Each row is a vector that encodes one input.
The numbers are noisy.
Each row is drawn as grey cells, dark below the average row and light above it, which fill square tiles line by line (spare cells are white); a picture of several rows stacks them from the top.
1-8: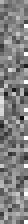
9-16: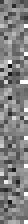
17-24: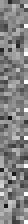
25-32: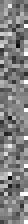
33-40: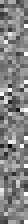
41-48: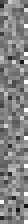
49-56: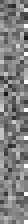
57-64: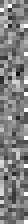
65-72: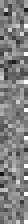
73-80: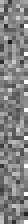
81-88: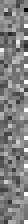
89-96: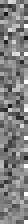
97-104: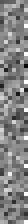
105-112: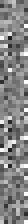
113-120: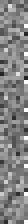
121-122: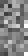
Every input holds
a list of up to three items, each a point on a 5-point line and a true/false value.
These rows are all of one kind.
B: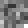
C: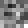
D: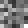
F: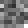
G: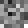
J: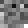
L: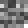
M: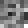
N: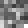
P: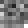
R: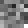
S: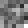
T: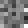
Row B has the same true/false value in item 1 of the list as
C, N and S.
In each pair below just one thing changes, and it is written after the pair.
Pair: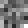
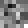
the place on the 5-point line in item 1 of the list
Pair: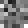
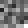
the place on the 5-point line in item 1 of the list
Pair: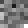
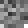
the place on the 5-point line in item 1 of the list
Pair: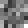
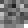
the true/false value in item 1 of the list
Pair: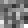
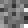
the true/false value in item 1 of the list
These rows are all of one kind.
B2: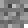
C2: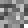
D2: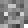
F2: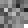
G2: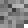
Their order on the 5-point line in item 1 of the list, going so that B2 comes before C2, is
D2, F2, B2, G2, C2.
